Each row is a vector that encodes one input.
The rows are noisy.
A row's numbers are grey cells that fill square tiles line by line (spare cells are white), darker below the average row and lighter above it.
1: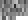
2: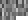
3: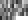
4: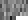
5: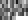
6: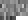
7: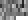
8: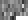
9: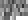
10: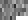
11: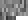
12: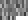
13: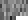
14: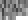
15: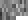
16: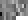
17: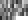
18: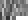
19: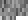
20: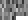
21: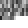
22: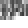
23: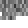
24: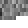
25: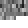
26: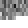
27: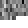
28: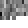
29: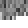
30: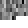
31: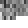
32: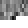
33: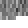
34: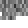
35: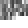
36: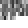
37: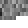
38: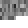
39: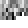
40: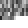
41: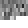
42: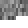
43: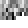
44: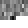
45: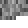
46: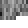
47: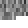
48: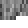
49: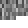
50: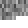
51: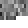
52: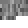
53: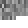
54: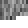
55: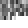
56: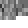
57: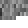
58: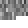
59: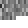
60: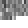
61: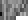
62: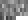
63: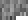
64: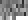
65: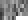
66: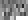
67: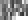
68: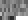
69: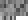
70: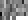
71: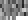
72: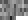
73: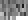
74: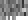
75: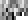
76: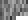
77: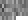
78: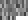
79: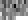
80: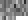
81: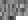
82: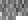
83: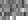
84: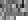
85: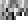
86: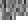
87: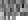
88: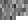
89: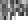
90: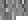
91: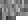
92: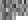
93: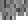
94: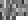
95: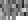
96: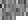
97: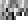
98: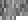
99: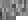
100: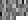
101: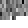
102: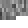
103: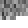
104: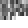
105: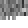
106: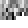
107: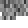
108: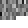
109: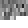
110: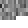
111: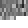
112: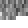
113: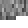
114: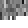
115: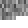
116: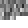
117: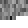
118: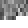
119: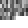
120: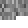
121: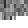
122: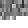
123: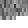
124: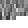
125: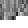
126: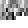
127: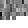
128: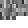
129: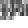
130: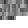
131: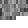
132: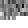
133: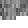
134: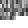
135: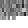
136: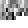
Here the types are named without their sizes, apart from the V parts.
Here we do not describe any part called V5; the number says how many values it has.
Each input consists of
a list of items, each a true/false value and a value of V5.
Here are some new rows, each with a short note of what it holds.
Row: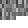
a list of two items
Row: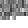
a list of two items
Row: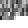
a list of one item
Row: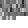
a list of two items
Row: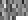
a list of two items
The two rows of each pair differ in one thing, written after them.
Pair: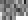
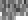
the value of V5 in item 1 of the list
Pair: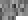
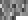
the value of V5 in item 1 of the list
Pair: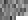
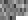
the value of V5 in item 1 of the list
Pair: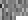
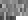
the true/false value in item 1 of the list
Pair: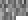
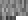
the true/false value in item 1 of the list
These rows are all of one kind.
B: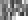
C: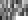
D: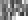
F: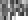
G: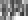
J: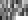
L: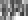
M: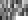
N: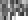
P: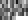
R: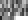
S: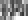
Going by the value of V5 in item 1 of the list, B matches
C, D, J and M.
